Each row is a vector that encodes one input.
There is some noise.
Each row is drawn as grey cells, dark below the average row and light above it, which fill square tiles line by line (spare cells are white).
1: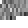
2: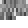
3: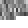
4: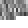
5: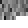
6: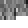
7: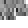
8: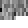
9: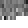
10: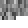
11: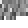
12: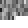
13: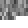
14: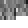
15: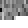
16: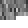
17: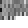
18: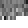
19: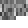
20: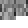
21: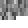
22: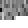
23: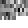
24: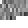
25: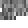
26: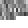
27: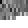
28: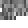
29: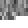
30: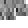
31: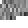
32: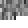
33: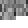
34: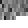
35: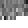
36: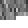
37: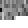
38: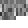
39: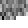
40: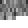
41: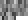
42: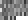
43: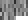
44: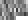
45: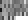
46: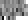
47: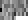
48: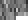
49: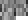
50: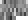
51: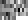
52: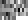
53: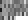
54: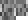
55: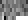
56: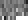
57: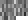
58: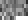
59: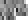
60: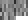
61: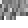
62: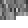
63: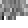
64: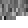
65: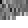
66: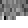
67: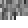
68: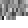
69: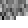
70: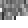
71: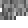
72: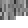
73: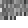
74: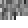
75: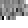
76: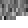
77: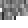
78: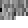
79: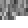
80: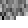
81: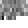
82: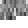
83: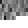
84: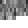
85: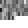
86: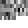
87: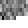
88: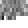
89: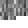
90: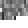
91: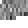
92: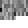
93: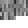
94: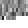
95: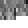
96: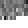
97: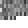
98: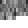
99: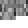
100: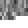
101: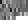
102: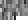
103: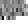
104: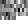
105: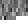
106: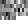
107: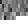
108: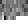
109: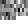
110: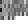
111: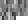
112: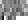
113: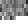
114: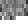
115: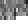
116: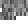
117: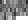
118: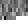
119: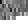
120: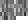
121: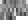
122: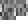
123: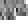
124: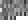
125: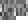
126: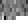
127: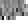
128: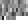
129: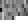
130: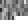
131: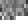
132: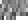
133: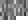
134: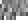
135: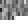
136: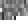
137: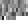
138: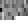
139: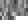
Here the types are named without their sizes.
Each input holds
either a fixed value, or five true/false values.
